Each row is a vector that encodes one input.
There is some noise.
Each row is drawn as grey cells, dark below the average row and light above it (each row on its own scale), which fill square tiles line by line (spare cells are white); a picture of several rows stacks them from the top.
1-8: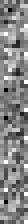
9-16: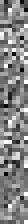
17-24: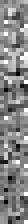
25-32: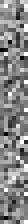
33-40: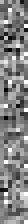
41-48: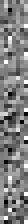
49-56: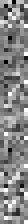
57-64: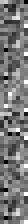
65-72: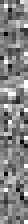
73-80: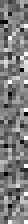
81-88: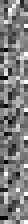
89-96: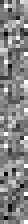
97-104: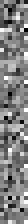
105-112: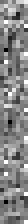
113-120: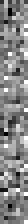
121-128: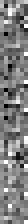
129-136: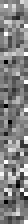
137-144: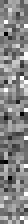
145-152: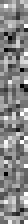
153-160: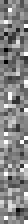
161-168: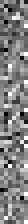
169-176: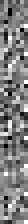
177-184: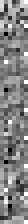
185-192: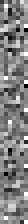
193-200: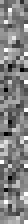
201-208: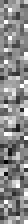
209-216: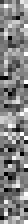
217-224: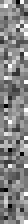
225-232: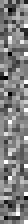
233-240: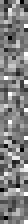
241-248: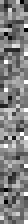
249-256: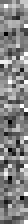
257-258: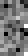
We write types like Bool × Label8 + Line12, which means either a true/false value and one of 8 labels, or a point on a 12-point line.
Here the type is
Line13.
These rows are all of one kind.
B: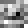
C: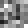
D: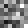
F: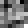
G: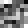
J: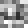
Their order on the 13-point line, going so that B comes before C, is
F, B, J, G, D, C.
